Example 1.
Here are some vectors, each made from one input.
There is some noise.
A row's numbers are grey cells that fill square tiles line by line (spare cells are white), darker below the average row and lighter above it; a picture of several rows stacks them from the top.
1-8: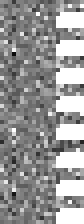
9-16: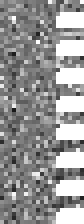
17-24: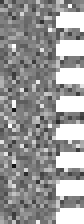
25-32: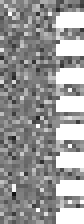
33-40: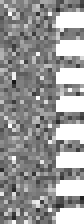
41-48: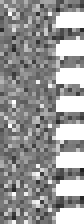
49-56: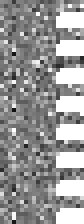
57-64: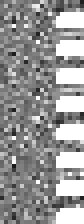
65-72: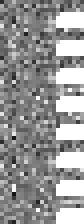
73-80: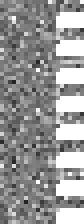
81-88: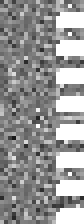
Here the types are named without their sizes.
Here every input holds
a point on a circle.
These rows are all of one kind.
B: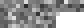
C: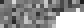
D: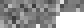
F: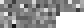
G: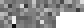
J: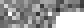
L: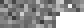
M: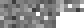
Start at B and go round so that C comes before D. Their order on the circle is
B, J, C, D, L, M, F, G.
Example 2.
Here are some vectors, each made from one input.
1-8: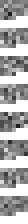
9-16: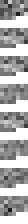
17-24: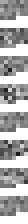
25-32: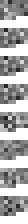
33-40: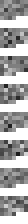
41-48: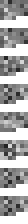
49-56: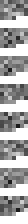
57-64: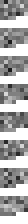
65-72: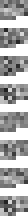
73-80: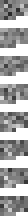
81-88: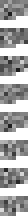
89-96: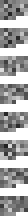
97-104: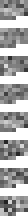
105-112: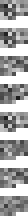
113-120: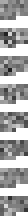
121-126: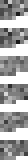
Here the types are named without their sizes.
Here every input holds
a node of a tree.
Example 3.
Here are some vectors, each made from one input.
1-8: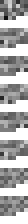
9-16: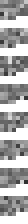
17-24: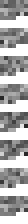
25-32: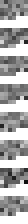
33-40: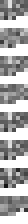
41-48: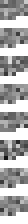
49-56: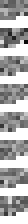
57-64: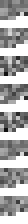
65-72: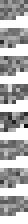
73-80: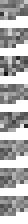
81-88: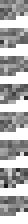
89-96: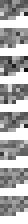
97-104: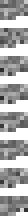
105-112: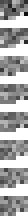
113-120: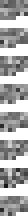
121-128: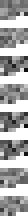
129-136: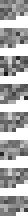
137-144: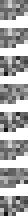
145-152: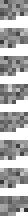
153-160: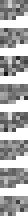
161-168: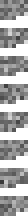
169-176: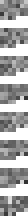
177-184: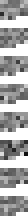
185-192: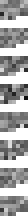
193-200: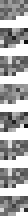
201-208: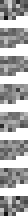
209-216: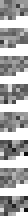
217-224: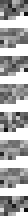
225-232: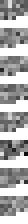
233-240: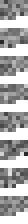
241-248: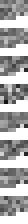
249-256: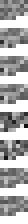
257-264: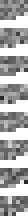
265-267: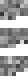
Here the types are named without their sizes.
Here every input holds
a point on a line.
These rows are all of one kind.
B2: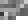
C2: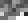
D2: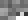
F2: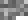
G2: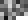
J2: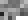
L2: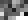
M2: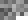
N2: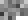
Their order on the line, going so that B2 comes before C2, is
G2, M2, N2, J2, B2, F2, D2, C2, L2.
